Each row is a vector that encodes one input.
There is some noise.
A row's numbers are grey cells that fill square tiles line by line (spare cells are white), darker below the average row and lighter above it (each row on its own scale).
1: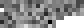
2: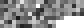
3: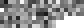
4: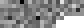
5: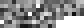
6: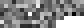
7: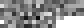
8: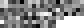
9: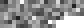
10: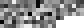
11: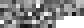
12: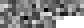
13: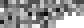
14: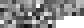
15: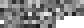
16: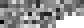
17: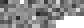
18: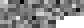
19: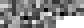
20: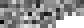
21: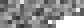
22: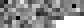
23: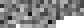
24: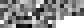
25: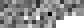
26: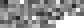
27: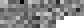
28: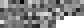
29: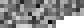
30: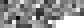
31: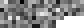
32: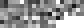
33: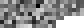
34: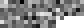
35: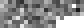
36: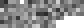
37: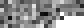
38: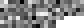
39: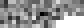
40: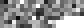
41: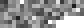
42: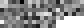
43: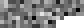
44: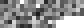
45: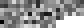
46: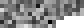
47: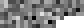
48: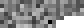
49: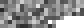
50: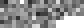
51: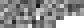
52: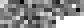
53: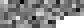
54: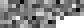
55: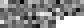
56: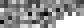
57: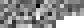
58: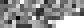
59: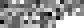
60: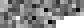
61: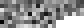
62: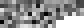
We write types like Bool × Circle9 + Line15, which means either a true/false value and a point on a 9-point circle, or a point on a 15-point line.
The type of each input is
Bool × Bool × Bool + Line5.
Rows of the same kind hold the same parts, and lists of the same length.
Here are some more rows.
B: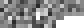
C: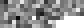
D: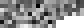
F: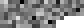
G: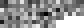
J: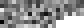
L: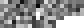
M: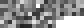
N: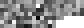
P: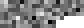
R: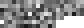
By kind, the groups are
B, L
C, D, F, G, J, M, N, P, R

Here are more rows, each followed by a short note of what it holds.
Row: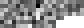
a point on a 5-point line
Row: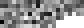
a point on a 5-point line
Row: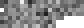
three true/false values
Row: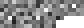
a point on a 5-point line
